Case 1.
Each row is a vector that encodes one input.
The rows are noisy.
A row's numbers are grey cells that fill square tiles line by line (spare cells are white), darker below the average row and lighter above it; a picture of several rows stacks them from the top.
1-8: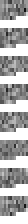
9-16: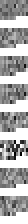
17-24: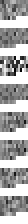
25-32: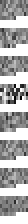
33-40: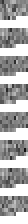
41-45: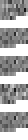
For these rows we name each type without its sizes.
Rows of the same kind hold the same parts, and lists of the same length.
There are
2 kinds of row.
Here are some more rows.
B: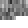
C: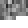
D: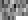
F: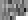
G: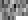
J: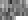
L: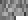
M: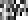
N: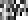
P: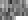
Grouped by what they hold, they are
B, C, D, F, G, J, L, P
M, N

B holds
a node of a tree.
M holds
a fixed value.
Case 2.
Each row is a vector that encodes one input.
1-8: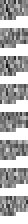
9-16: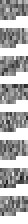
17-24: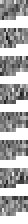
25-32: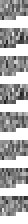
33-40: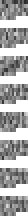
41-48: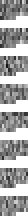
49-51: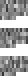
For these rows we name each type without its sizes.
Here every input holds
a point on a line.
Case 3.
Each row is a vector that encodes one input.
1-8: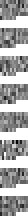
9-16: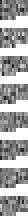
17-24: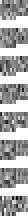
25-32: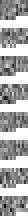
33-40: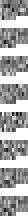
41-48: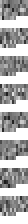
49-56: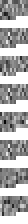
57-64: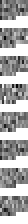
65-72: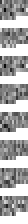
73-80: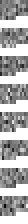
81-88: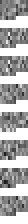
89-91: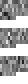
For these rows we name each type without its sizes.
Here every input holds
either a fixed value, or a node of a tree.
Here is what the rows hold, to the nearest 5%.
About 5% of them hold a fixed value. The rest hold a node of a tree.
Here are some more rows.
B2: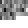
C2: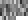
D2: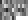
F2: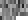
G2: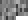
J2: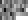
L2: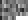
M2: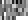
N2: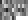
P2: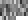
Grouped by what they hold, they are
B2, C2, D2, F2, G2, J2, L2, N2, P2
M2

